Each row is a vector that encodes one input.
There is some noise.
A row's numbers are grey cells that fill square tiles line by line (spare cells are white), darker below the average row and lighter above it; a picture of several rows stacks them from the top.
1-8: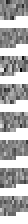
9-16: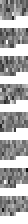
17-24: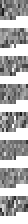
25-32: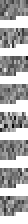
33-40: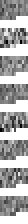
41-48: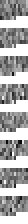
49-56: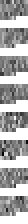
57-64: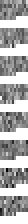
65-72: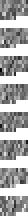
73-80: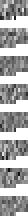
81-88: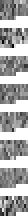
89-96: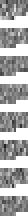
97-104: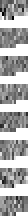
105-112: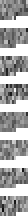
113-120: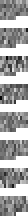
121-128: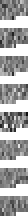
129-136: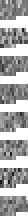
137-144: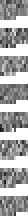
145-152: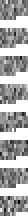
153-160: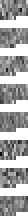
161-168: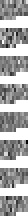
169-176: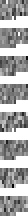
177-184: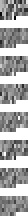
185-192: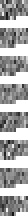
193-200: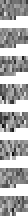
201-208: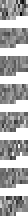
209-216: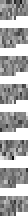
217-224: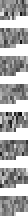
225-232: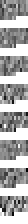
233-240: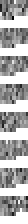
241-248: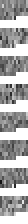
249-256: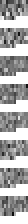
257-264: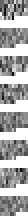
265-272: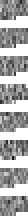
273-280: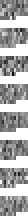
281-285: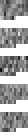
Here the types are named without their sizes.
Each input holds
either a point on each of two circles, or a fixed value, or three true/false values.
